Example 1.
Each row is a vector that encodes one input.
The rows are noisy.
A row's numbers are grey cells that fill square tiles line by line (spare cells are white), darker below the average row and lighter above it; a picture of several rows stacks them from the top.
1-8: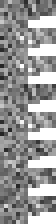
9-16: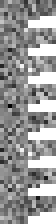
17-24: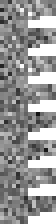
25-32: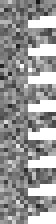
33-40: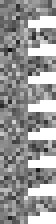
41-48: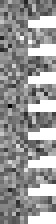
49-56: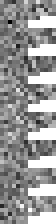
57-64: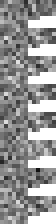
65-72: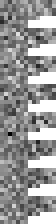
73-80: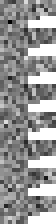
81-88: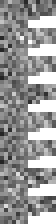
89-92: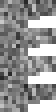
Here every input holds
a node of an 8-node tree and a true/false value.
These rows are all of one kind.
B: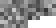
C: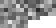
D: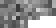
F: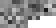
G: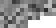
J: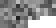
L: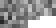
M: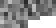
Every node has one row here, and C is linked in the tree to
L.
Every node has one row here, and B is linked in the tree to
D and F.
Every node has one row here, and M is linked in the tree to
J.
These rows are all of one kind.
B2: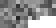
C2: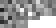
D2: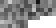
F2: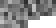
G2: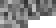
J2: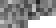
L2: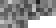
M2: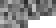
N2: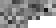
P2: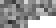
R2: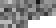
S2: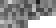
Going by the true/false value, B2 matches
C2 and P2.
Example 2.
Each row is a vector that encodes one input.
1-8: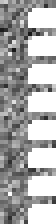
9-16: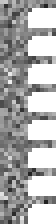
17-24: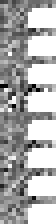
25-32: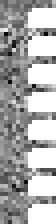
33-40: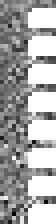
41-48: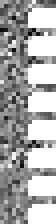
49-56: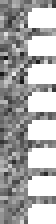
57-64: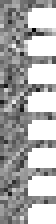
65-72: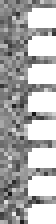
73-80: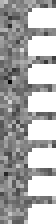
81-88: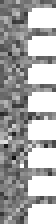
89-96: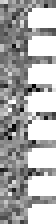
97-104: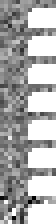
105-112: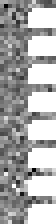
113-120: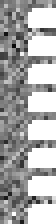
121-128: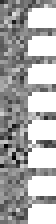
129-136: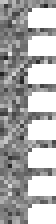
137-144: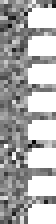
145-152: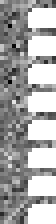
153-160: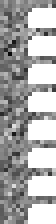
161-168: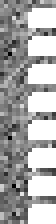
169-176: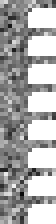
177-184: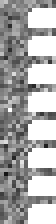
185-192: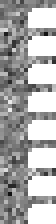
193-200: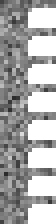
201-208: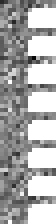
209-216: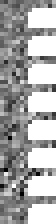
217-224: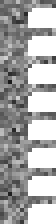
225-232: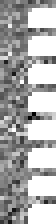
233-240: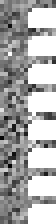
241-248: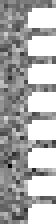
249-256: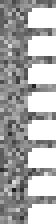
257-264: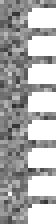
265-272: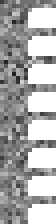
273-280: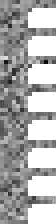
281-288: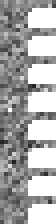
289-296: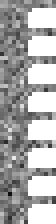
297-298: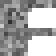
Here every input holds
a point on a 9-point circle and a true/false value.
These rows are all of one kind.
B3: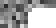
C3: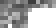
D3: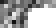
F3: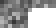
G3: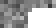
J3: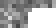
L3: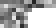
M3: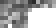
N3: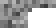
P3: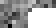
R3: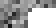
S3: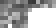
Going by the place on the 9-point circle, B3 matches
C3, M3 and S3.
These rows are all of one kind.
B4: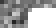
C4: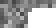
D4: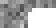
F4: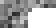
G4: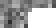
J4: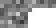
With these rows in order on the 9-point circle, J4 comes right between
B4 and C4.
